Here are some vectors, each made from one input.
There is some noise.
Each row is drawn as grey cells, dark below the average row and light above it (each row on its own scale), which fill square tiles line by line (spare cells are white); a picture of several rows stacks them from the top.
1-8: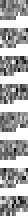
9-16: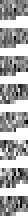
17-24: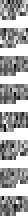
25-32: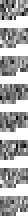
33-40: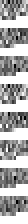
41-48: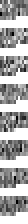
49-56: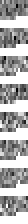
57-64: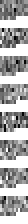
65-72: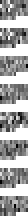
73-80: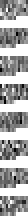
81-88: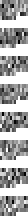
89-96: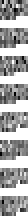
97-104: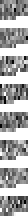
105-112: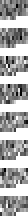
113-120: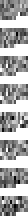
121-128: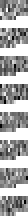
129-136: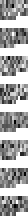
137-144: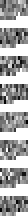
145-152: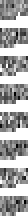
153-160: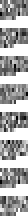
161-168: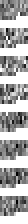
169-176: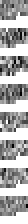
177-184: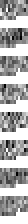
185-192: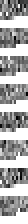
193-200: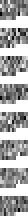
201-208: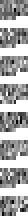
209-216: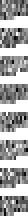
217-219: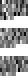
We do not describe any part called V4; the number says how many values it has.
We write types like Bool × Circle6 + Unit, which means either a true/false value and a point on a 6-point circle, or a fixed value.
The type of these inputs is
(Line7 + Tree8) × V4 + List2(Line5).
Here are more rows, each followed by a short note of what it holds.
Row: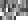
a list of one item
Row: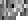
a list of two items
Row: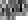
a point on a 7-point line and a value of V4
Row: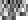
the empty list
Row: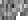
a list of two items
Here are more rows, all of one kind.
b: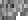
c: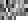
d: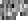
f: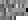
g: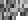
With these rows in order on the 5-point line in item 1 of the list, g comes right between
b and c.
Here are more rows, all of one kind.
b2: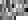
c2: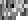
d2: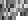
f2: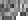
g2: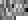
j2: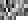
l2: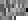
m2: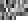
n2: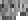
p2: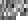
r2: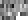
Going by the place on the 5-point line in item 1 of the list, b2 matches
g2 and l2.
